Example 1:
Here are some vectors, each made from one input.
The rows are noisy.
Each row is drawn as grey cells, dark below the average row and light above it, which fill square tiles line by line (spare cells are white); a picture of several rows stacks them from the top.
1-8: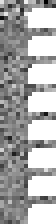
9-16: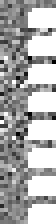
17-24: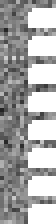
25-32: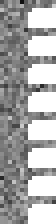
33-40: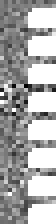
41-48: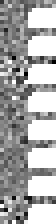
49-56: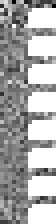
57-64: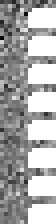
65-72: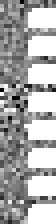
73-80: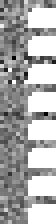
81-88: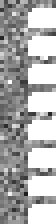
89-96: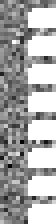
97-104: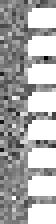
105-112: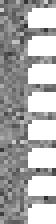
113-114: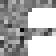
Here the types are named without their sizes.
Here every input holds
either a fixed value, or a label and a true/false value.
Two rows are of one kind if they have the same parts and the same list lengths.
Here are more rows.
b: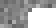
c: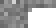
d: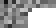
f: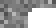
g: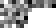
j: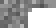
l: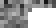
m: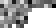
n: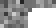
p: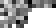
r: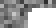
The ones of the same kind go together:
b, c, d, f, j, l, n, r
g, m, p

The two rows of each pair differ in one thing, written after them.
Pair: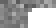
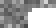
the true/false value
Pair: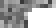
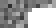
the label
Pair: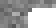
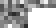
the label
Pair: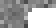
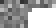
the true/false value
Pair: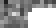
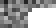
the label
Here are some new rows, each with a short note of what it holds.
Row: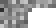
a label and a true/false value
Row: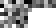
a fixed value
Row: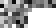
a fixed value
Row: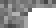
a label and a true/false value
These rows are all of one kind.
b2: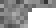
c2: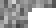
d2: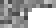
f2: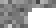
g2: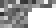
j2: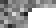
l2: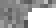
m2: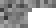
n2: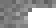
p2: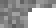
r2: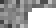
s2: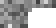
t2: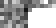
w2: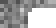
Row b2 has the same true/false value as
d2, r2, t2 and w2.
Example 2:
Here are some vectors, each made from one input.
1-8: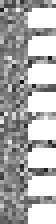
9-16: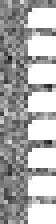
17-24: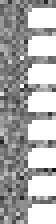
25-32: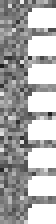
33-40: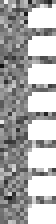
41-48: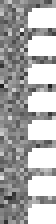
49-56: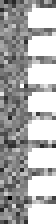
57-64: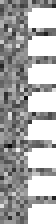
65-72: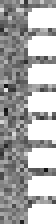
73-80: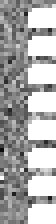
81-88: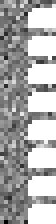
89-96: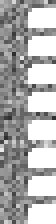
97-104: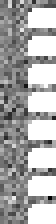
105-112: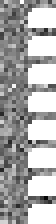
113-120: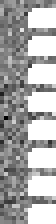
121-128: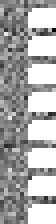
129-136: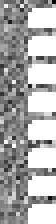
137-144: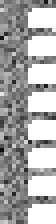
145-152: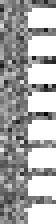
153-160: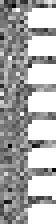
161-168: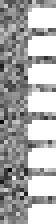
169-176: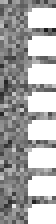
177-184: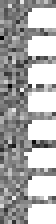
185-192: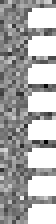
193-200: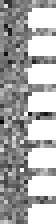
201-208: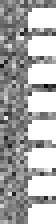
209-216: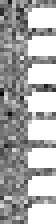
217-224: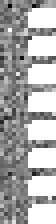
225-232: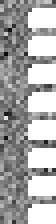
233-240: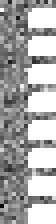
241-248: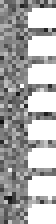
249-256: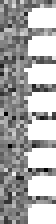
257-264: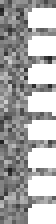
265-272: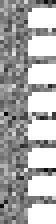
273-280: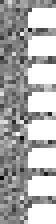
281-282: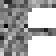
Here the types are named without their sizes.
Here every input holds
either a label, or a node of a tree.
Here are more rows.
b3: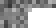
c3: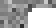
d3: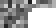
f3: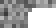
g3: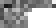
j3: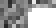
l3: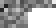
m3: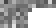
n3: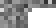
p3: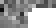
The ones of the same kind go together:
b3, d3, g3, j3, l3, m3, n3, p3
c3, f3

